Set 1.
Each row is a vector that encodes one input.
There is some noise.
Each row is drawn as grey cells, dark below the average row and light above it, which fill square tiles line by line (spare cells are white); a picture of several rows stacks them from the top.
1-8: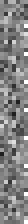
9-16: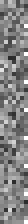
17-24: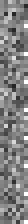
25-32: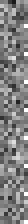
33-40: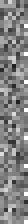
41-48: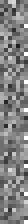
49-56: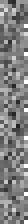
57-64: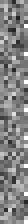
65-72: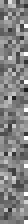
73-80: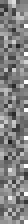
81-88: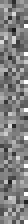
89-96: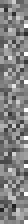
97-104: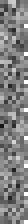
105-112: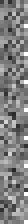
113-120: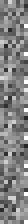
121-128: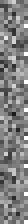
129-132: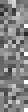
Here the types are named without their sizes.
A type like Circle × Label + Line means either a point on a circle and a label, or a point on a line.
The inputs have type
Bool × Bool × Bool.
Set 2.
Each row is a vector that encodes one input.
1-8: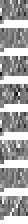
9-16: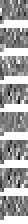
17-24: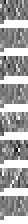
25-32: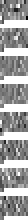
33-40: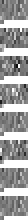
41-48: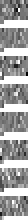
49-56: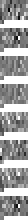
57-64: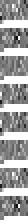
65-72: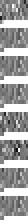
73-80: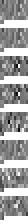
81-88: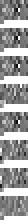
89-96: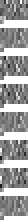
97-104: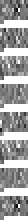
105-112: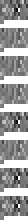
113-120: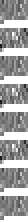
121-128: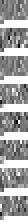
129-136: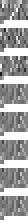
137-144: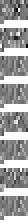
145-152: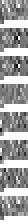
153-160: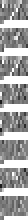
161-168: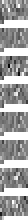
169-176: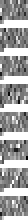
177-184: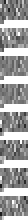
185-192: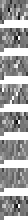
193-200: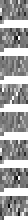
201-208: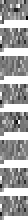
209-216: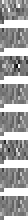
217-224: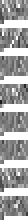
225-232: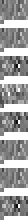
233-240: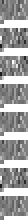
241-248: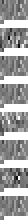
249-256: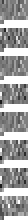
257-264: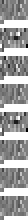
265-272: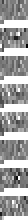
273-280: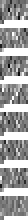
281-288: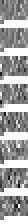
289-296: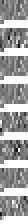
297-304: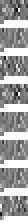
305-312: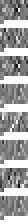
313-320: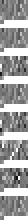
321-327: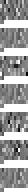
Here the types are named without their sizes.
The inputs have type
Label.
